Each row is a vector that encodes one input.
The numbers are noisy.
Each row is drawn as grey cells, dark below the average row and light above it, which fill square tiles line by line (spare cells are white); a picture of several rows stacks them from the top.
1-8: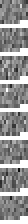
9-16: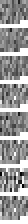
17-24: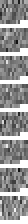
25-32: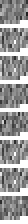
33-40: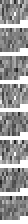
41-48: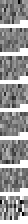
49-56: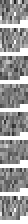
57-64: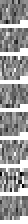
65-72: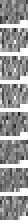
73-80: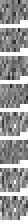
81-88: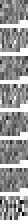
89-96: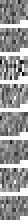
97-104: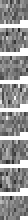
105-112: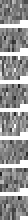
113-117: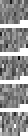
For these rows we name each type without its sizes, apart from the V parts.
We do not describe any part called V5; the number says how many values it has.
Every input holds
a list of items, each a point on a line and a value of V5.
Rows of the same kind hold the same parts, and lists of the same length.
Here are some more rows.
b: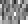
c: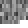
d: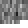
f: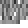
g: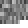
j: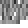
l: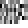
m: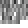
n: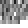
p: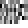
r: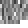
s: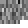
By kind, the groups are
b, f, j, m, n, r
c, d, g
l, p
s

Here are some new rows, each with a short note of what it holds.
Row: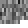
a list of two items
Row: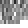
a list of one item
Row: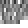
a list of one item
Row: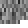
a list of two items
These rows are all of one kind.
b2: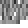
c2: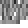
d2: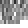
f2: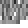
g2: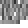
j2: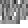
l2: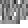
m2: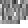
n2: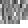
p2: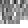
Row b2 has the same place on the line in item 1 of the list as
c2, f2, j2 and l2.
